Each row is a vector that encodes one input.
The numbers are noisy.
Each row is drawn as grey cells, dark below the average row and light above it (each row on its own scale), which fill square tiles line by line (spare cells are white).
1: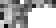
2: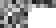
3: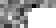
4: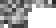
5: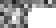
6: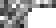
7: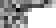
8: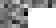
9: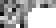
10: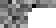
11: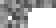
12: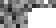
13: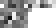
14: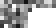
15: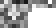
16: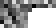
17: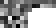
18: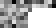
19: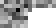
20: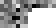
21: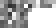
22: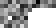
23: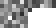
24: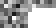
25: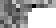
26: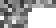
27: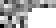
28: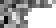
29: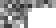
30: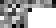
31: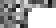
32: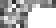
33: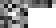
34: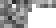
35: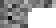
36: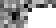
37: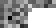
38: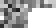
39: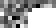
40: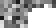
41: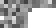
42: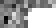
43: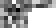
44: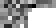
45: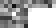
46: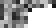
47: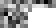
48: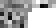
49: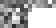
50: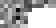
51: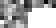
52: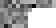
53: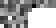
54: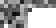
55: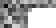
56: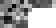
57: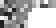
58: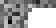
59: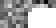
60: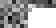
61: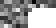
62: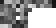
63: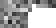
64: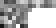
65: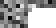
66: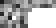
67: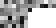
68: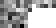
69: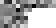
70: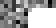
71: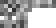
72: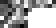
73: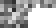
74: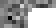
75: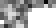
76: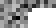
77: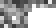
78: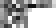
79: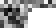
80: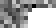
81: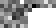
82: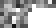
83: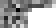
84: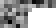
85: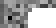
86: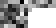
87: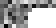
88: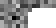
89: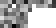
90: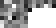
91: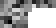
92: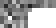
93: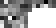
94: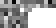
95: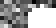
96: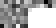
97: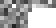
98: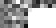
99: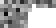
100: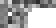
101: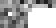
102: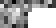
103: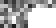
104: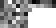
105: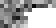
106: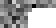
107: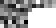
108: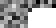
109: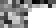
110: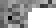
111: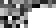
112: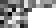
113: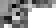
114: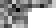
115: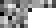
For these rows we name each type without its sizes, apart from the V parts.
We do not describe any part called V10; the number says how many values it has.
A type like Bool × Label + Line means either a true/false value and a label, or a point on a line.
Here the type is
Bool × Bool × Bool × Label + V10.
